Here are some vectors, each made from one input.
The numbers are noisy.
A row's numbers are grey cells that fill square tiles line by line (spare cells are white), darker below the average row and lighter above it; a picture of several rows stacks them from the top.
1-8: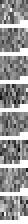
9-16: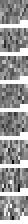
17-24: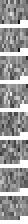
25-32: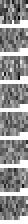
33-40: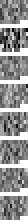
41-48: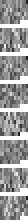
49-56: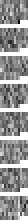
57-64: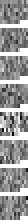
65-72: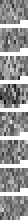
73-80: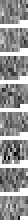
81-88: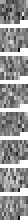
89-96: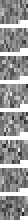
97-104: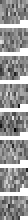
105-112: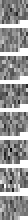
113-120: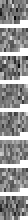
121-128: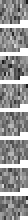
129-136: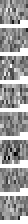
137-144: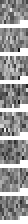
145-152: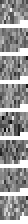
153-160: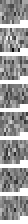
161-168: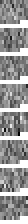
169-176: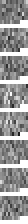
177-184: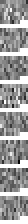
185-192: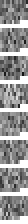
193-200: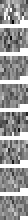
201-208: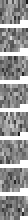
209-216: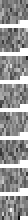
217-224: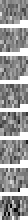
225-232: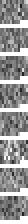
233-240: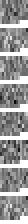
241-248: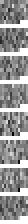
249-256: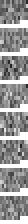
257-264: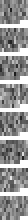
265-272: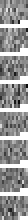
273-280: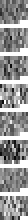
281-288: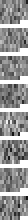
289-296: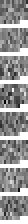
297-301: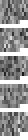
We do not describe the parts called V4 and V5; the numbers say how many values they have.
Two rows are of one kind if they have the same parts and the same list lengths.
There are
3 kinds of row.
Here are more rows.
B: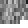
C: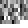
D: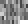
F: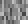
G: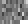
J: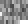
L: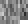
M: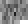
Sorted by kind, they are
B, C, G
D, J, L, M
F

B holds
four true/false values.
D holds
a point on each of two 9-point lines.
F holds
a point on a 7-point line, a value of V4 and a value of V5.
